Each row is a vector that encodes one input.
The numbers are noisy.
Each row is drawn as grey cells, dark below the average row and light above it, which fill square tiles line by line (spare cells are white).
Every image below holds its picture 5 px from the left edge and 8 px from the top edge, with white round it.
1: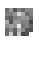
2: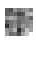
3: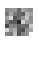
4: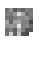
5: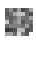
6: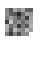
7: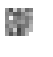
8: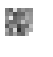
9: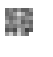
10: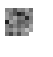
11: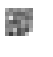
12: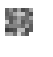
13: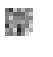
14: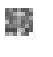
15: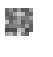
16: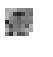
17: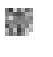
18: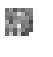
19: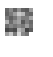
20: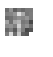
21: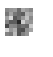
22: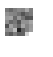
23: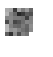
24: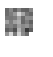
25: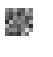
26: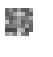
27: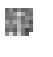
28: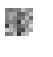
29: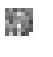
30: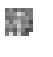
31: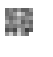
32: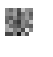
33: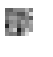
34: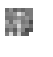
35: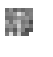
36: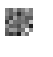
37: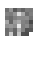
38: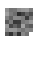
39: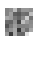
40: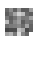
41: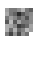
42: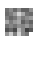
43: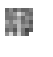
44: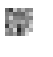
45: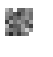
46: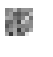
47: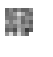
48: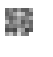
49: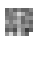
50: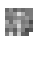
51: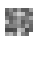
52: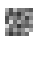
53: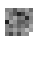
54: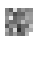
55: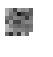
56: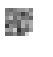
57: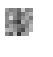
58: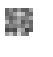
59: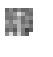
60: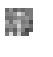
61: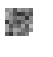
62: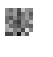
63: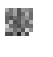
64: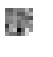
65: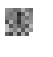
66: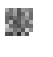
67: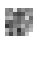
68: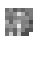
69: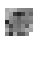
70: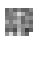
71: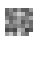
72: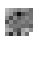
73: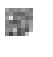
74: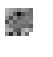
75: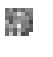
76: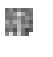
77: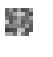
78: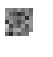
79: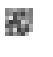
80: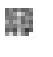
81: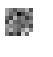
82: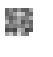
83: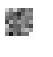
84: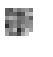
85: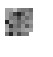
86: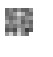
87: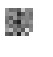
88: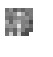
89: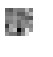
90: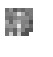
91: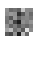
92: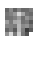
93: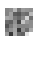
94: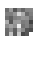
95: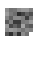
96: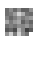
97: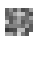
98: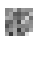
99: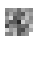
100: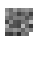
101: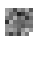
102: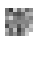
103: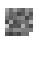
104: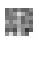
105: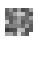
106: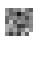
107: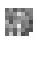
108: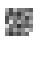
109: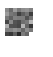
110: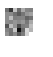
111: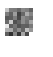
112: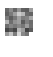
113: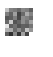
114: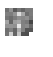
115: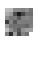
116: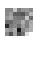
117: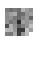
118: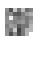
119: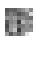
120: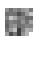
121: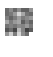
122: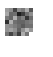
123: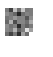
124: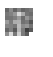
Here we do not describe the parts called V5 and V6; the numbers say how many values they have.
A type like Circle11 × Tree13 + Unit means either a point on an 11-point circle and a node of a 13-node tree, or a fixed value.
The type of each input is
(Circle8 + V6) × V5 + Line9.
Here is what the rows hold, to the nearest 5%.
About 40% of them hold a point on a 9-point line. The rest hold a value of V5, together with either a point on an 8-point circle, or a value of V6.
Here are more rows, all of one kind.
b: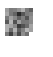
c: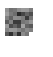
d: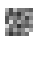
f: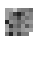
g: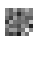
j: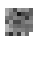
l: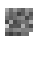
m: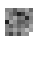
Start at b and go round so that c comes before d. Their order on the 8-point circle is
b, j, c, g, l, d, f, m.
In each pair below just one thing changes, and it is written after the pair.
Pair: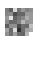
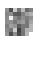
the value of V6
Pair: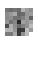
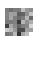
the value of V6
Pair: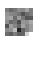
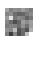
the value of V6
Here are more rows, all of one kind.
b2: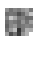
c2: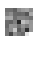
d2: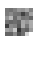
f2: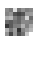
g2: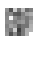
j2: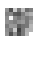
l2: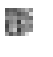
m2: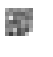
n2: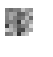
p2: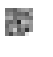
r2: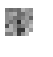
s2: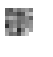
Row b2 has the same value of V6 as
g2, j2 and m2.
